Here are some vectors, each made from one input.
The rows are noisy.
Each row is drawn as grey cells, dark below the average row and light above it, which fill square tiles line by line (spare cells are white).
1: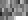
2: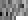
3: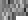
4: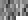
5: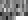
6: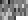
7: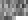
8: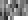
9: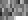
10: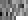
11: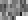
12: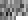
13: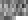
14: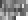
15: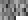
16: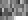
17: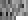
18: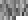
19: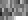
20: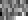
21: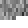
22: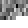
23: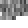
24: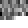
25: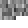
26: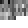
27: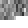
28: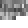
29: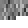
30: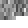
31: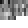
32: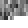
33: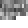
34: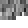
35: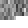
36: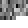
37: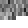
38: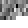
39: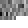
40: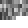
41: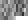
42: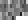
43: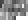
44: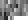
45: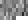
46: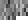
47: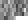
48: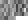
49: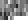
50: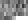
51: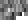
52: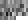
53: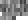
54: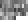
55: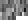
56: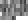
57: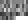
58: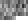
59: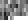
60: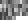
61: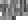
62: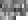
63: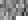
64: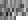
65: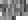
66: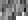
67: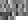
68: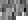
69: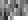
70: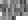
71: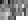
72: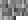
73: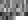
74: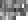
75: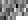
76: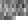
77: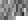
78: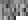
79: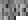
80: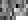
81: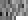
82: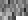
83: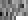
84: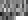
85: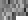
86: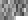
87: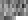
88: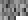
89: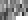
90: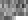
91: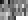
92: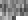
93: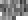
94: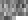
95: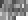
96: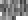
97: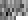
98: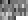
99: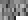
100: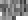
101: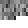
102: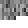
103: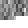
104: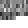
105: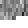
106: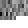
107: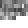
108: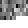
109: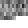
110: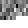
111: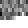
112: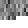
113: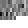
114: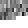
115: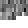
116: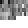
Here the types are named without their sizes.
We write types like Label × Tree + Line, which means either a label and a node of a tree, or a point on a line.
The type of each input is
Bool × (Label + Tree).
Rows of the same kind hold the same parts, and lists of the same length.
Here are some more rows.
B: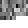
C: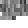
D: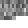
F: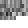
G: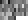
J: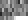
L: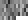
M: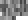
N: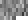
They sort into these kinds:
B, D, F, J
C, G, L, M, N

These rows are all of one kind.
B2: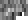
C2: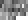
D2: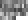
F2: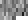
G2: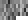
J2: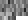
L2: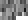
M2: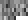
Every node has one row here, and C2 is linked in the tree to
D2.
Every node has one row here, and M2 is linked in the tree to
G2.
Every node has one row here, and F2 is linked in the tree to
G2 and J2.
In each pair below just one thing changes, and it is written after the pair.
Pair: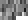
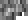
the node of the tree
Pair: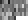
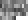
the true/false value
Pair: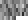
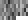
the true/false value
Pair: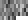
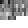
the node of the tree
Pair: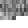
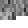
the true/false value
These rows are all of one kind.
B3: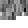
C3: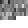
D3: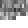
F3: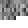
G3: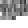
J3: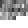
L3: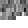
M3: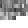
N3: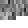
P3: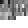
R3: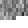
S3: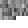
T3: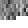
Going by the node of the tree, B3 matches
G3 and L3.
